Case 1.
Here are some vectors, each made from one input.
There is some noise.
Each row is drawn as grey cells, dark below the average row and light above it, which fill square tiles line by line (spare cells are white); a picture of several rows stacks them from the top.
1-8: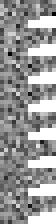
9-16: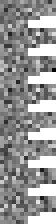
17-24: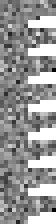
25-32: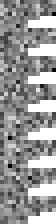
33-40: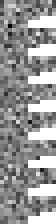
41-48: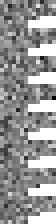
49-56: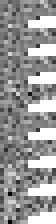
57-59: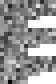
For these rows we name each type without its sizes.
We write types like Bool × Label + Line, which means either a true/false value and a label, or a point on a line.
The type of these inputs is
Line.
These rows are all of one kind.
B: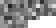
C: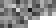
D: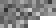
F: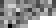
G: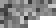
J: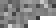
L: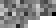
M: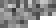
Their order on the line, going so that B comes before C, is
L, B, G, D, J, M, C, F.
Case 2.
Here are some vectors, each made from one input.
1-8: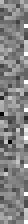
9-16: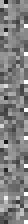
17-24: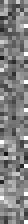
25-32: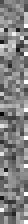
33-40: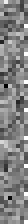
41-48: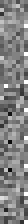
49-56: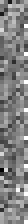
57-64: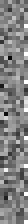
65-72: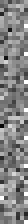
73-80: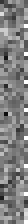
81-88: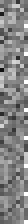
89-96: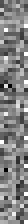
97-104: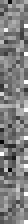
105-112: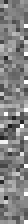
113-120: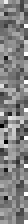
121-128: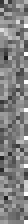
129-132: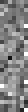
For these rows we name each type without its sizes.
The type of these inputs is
Line.
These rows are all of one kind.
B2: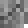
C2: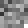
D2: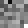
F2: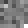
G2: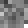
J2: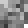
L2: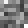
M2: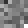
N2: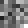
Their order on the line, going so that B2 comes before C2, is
L2, J2, B2, N2, F2, M2, G2, C2, D2.
